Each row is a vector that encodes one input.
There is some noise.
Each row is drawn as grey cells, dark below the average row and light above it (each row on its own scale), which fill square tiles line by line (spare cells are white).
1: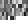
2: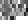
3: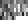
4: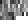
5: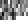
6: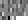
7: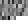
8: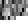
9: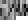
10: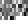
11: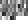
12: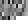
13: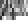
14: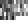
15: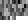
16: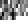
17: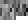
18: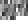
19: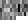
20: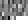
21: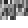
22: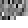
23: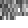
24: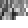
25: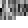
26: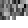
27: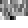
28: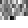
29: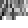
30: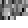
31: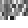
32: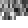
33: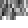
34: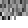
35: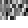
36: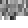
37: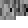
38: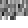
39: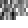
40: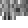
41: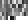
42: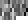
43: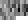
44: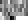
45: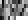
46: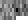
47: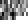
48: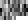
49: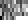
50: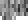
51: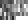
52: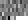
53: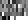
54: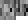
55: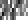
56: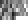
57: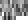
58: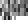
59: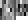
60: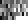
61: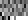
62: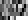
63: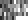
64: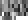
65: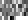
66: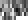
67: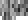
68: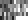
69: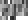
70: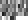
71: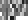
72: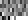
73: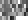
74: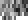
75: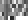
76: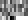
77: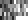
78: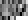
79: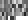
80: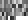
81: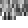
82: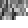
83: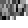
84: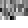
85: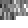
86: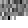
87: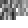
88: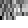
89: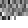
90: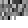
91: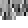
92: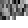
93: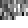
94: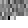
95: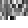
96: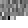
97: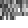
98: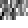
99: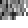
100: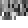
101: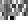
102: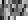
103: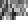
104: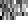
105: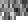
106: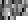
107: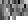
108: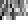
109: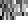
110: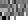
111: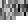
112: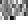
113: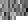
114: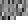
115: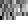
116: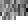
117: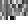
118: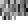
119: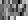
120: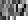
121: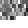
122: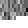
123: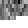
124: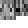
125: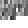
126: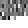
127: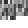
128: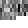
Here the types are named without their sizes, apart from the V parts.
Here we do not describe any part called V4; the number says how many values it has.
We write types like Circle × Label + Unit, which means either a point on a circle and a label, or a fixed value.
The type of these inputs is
(Label + Tree) × (Line + V4).
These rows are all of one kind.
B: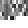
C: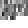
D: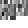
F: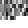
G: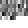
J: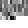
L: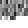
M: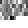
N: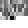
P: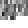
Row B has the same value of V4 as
F and M.
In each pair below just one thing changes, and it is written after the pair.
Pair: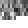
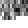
the place on the line
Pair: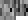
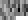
the label
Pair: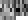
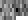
the place on the line
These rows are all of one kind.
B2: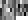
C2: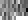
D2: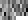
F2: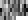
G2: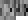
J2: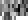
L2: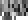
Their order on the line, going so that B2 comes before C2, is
B2, G2, F2, D2, L2, J2, C2.
